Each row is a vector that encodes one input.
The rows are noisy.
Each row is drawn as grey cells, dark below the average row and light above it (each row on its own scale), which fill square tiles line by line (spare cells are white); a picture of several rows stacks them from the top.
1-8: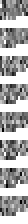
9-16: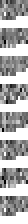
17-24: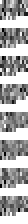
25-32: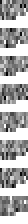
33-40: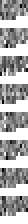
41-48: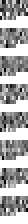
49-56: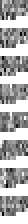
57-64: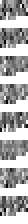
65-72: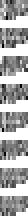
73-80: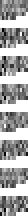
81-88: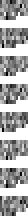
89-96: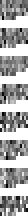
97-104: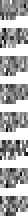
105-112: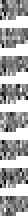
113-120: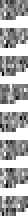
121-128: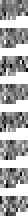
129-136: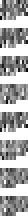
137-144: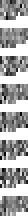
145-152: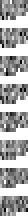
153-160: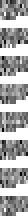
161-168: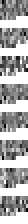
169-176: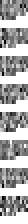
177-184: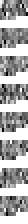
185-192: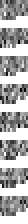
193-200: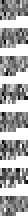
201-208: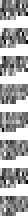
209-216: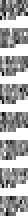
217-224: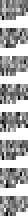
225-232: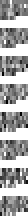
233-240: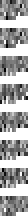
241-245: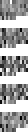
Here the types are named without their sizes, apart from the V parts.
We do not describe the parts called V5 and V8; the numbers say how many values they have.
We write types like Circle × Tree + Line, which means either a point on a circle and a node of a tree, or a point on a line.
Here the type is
List(Line) + V5 × V8.
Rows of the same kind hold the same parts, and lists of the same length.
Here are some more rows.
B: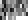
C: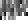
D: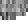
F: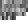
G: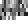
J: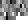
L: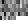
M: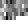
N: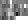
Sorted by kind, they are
B, C, G, L
D, F
J, M
N

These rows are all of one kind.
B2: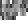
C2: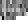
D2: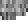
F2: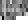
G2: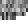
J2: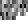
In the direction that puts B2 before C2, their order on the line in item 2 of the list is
B2, J2, G2, C2, F2, D2.
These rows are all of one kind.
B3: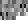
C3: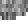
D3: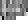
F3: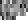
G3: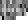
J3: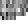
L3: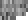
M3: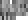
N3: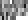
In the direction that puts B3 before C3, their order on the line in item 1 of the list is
F3, B3, G3, D3, J3, C3, L3, N3, M3.
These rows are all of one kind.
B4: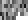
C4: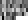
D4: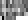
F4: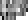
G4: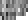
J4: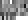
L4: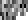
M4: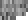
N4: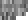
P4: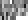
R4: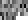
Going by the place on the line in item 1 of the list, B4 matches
L4 and R4.
